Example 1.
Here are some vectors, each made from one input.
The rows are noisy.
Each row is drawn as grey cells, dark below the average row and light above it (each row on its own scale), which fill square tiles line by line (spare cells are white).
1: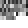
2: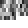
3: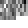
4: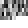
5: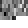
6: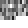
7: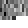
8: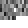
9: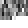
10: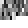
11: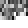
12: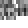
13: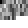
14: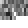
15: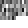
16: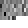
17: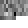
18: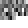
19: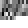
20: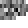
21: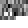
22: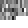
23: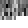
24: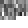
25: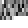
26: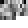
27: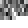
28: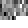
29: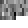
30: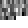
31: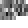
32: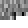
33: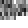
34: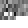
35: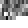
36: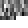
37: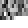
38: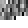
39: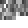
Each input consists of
a node of an 8-node tree.
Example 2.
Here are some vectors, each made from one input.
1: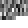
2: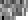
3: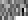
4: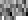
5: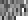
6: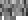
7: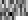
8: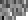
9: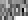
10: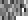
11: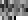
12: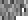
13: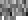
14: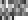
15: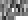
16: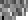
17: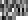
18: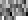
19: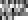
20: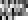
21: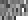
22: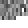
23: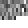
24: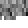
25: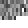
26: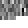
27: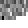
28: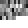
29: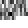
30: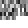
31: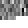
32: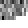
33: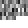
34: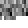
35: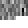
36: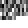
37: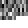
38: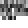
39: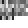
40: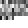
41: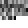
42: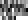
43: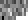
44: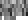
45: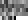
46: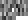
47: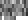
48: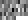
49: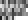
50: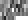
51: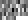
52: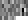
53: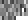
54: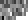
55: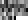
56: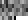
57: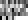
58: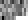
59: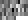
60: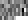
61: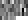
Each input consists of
three true/false values.
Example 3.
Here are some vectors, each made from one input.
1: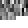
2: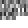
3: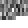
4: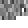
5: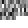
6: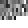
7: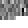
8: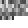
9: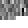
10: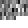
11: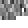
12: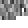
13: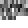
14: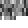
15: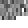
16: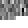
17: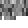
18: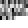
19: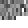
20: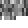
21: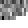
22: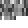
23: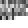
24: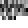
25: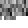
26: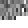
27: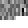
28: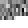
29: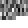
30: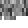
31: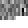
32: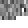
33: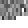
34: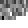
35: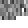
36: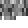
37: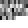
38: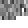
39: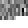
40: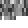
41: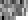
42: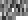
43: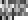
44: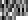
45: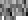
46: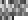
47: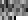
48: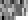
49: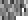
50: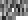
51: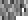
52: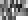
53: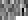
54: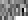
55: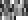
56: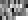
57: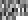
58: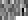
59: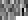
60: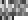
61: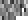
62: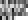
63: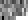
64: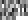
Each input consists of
three true/false values.
